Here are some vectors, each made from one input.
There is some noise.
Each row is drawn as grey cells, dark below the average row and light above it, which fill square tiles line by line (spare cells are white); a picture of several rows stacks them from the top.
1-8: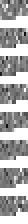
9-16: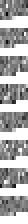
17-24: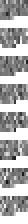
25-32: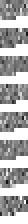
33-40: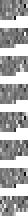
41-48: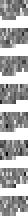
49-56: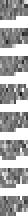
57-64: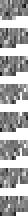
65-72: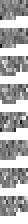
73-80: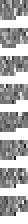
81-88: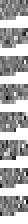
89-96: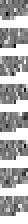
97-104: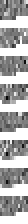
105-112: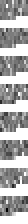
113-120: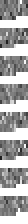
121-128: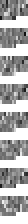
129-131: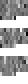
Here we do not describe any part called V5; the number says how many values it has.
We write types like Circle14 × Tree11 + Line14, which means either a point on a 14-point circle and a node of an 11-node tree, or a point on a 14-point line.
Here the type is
(Bool × Bool × Bool + Line6) × Line4 × V5.
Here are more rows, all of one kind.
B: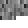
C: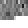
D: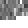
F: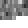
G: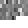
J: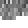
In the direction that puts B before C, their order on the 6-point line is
D, F, B, G, C, J.
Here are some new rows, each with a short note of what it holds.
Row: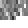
a point on a 4-point line, three true/false values and a value of V5
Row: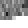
a point on a 4-point line, a point on a 6-point line and a value of V5
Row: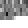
a point on a 4-point line, three true/false values and a value of V5
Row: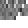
a point on a 4-point line, three true/false values and a value of V5
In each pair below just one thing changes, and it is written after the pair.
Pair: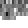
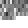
one of the three true/false values
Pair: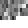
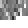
the value of V5
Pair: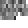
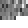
the place on the 4-point line
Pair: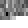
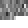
the place on the 4-point line
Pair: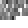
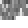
the place on the 4-point line
